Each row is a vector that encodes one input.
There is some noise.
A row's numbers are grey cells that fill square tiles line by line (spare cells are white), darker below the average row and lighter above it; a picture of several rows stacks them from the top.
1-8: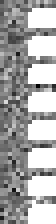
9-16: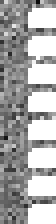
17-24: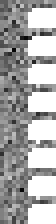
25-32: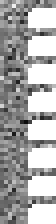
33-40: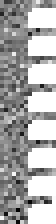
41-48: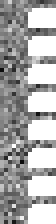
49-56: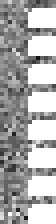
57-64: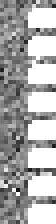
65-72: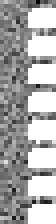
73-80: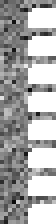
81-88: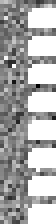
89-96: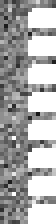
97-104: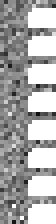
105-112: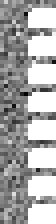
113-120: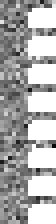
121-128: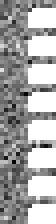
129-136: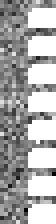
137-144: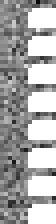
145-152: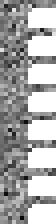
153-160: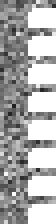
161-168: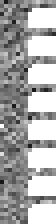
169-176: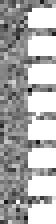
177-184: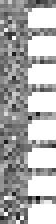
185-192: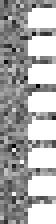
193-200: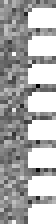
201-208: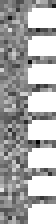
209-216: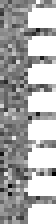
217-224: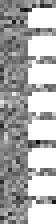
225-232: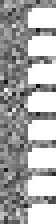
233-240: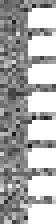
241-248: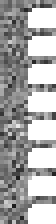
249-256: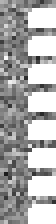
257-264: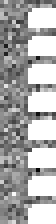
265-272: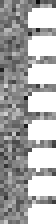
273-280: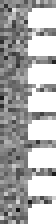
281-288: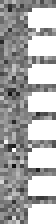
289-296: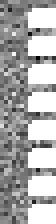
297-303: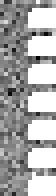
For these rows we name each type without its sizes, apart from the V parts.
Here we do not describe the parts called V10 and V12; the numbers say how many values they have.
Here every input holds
either a node of each of two trees, or a value of V10 and a value of V12.
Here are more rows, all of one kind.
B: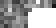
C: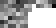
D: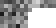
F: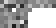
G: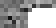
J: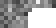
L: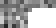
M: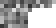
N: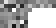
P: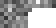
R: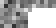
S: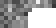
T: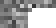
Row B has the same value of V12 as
J, P and S.
